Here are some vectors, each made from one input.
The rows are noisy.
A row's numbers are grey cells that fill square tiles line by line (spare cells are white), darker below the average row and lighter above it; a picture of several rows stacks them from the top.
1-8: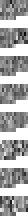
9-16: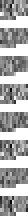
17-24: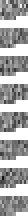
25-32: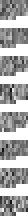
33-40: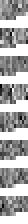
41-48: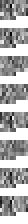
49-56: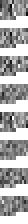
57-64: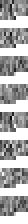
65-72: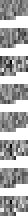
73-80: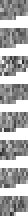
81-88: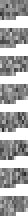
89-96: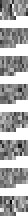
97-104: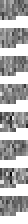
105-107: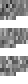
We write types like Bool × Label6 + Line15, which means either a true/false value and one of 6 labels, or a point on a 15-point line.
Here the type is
(Circle10 + Unit) × Line8 + Line7.
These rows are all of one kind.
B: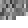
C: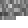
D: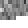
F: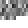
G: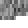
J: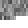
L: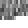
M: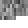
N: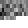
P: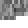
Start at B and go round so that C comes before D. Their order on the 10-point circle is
B, G, N, L, F, C, D, J, M, P.
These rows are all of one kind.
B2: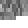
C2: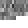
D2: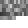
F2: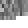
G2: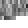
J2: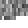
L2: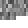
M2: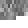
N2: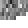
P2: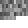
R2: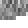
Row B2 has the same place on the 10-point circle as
F2 and M2.
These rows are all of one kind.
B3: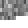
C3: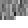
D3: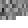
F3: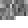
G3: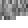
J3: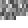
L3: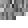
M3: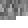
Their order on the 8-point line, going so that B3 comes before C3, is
D3, J3, M3, L3, B3, G3, C3, F3.
